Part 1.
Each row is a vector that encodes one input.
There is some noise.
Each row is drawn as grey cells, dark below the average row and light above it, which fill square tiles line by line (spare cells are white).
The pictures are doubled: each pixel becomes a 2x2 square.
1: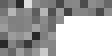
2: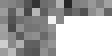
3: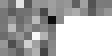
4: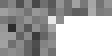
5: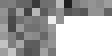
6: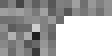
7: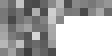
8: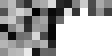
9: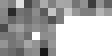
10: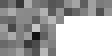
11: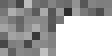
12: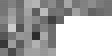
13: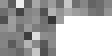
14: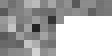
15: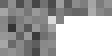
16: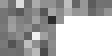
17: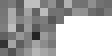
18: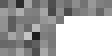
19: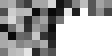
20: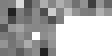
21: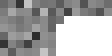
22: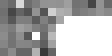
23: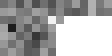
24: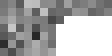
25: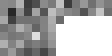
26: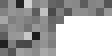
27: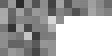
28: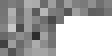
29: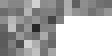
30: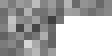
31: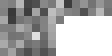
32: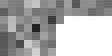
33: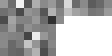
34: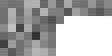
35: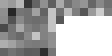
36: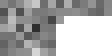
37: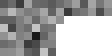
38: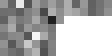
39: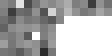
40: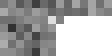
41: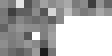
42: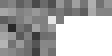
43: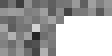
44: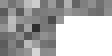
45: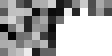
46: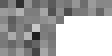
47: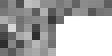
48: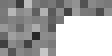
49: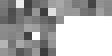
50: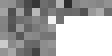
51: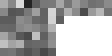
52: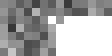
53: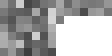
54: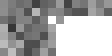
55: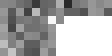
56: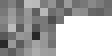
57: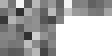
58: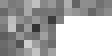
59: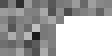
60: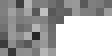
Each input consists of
either a point on a 9-point circle, or a fixed value.
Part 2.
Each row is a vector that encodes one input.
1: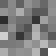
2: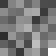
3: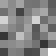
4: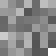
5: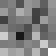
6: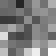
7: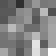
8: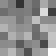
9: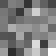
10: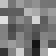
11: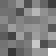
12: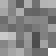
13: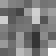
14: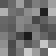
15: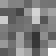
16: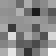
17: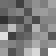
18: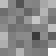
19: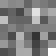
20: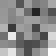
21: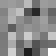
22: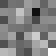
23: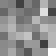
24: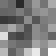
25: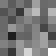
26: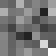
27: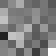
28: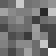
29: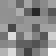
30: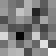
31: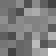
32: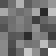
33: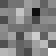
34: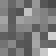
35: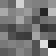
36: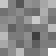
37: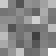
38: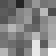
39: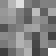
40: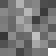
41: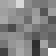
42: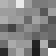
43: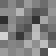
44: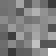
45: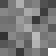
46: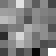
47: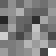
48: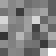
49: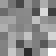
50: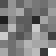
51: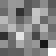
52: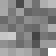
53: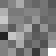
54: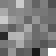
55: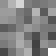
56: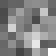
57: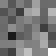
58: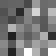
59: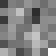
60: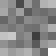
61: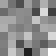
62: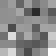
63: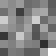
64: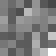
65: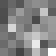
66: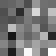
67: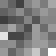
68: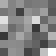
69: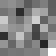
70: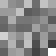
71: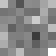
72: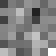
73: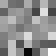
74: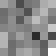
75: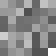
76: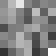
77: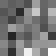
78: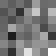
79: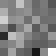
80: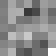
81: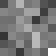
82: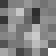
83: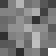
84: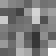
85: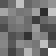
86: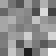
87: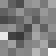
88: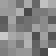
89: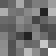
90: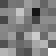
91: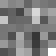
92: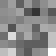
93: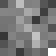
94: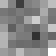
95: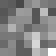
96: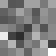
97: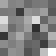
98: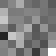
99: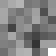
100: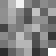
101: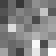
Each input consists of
four true/false values.
